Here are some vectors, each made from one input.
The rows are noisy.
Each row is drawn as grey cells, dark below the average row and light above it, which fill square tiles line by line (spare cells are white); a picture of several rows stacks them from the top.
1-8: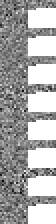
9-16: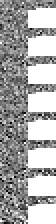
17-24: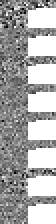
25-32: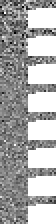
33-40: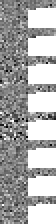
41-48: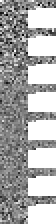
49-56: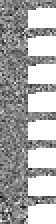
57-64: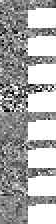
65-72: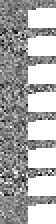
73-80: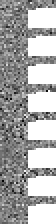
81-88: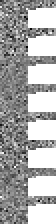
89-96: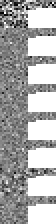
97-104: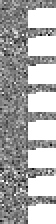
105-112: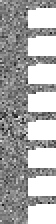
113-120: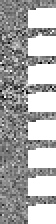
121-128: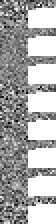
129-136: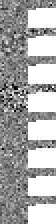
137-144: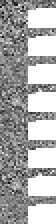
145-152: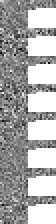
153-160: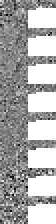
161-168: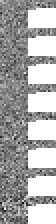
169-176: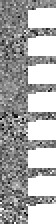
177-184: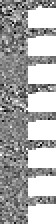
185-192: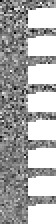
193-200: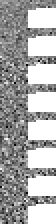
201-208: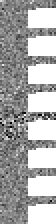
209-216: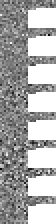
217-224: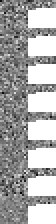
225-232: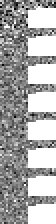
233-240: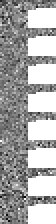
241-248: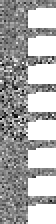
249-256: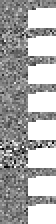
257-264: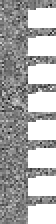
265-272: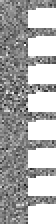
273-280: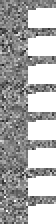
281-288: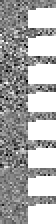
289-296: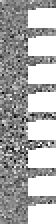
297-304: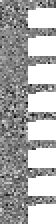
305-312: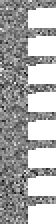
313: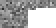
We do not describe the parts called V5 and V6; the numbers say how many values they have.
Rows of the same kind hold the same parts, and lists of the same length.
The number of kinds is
3.
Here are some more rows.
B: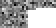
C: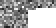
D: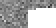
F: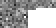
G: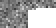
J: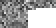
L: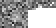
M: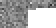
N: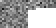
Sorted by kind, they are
B, J, L
C, D, M, N
F, G

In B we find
a value of V6.
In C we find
a point on a 7-point line and a value of V5.
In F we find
a point on a 9-point circle, a point on a 7-point line and a true/false value.
